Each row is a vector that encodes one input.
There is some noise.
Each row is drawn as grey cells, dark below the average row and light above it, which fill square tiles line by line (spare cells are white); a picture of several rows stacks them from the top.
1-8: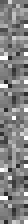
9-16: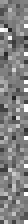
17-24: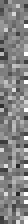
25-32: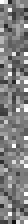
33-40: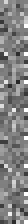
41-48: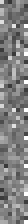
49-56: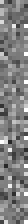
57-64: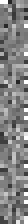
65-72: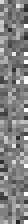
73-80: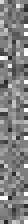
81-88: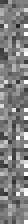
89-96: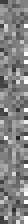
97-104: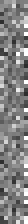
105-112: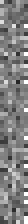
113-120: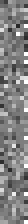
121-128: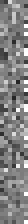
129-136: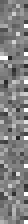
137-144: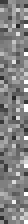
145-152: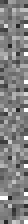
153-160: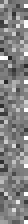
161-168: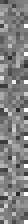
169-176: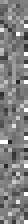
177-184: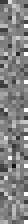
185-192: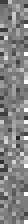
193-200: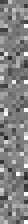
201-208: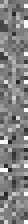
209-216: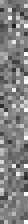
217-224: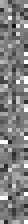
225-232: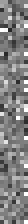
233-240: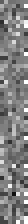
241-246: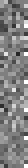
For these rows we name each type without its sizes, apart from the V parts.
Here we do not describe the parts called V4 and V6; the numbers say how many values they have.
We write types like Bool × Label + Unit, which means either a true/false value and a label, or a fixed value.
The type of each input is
(Line + V4) × List(Bool × V6).
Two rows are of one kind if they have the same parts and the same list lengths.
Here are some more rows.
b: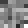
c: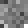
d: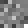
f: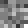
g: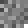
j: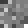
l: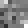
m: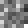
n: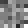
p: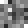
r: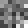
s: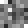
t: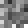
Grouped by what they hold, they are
b, f, n
c, d, g, j
l
m, t
p, s
r

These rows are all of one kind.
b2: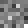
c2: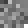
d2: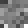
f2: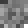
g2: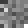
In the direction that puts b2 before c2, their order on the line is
b2, c2, g2, f2, d2.
